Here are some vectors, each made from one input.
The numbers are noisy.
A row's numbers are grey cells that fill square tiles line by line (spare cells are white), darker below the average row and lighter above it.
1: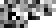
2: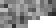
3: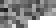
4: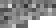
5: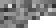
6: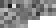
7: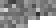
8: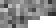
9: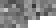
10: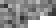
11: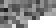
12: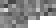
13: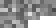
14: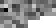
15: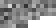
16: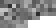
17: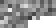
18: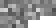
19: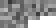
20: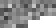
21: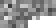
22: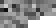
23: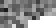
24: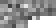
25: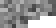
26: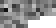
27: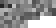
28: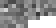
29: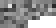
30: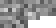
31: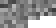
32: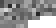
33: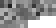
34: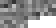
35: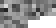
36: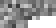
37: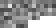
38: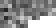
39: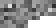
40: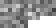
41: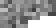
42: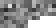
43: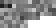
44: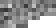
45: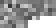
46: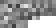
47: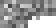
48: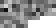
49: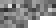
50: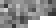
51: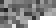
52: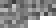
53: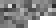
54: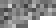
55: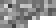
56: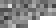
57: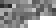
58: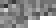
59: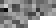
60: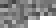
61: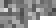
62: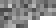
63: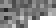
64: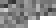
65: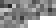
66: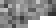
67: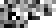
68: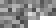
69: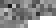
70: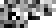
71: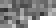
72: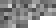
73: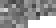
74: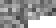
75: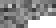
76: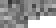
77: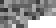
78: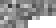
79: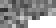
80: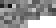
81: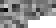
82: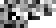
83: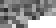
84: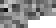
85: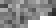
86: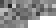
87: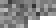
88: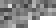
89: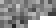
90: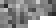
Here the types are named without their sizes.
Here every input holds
a list of points on a line.
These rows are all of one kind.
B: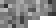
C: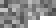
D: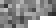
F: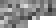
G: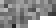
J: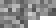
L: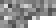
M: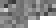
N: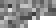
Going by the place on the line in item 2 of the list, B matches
D, F and M.
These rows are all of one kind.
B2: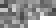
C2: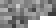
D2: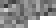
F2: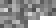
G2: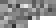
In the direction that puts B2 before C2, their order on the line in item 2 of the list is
B2, D2, G2, F2, C2.
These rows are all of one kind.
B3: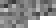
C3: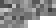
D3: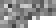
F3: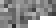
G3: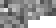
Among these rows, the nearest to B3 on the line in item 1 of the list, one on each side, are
C3 and G3.
